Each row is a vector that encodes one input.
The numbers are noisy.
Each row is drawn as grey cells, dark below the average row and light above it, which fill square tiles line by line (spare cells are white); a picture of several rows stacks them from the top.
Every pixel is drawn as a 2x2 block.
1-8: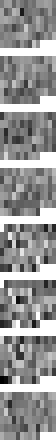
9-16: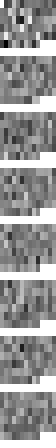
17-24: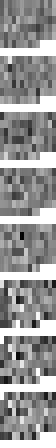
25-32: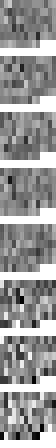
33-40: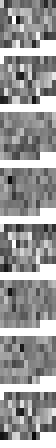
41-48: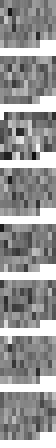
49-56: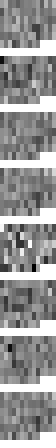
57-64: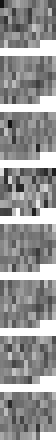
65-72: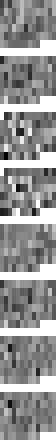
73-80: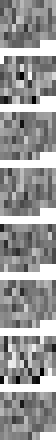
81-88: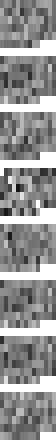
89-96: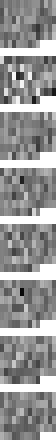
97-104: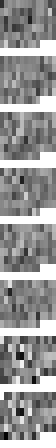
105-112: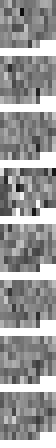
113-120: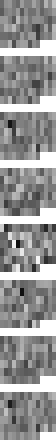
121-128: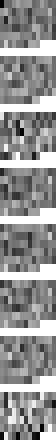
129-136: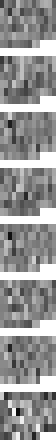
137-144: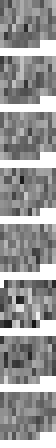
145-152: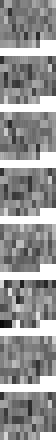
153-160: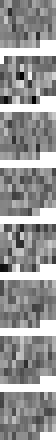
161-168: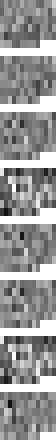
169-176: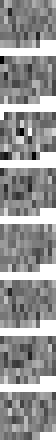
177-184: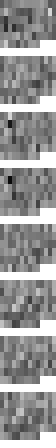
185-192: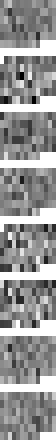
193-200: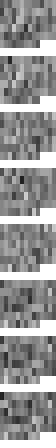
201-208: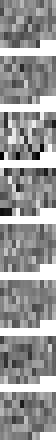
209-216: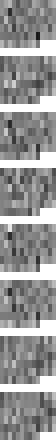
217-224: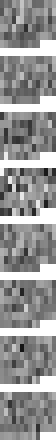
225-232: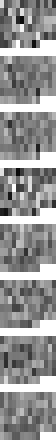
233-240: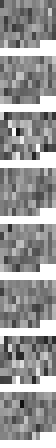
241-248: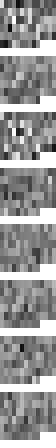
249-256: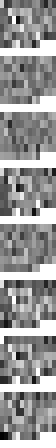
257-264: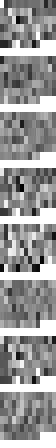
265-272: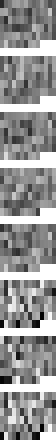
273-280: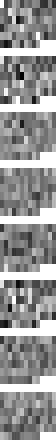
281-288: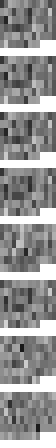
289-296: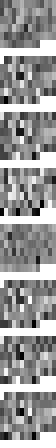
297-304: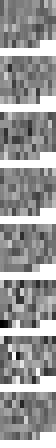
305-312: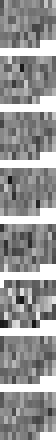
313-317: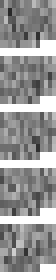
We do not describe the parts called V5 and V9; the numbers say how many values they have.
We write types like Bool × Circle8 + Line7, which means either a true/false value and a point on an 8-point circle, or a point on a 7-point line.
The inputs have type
Bool × V9 + Label12 × (Tree8 + Unit) × V5 + Unit.
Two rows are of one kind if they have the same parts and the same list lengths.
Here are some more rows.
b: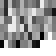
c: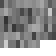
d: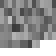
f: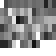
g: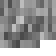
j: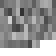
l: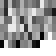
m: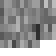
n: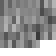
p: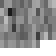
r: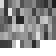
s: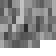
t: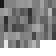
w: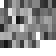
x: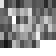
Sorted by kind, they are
b, l
c, g, m, t
d, j, n, p, s
f, r, w, x

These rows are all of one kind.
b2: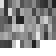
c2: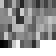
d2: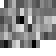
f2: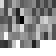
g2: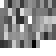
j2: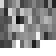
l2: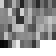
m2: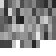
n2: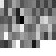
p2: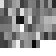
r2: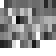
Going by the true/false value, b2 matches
j2, m2 and r2.
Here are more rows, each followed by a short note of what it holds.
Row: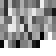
a fixed value
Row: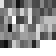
a true/false value and a value of V9
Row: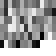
a fixed value
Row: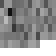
one of 12 labels and a value of V5
